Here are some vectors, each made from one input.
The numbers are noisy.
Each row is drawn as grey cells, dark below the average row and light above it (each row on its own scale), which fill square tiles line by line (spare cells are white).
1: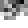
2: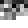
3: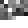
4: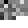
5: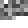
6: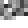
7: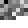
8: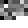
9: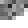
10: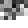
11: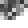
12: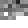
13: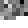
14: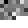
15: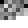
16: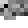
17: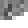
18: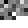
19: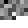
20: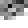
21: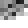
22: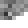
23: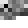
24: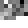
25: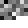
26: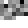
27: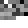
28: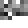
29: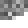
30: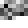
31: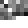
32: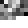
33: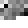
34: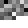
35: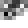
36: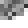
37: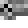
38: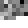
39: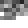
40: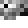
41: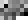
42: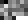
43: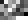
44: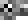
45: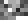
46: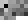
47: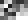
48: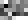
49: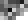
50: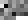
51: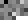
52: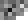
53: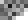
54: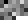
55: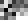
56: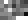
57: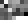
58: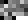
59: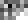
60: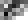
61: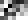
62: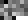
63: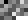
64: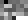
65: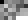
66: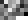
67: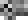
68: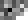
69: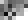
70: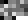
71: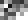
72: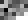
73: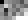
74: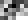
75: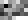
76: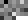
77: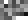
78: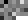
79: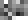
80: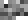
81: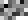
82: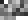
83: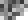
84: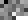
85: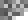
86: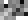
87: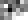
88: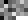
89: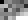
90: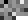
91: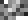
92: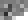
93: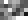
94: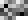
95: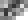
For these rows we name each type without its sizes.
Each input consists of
a point on a circle, a point on a line and a true/false value.
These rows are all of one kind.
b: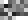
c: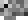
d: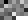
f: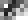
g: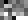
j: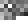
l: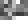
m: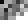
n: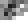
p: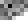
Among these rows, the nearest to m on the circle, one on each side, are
d and n.
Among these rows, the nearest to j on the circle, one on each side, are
f and g.
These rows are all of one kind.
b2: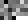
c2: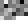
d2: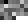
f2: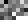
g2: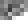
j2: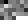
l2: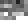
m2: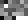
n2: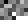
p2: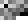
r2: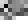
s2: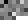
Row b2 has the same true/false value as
f2, g2 and r2.
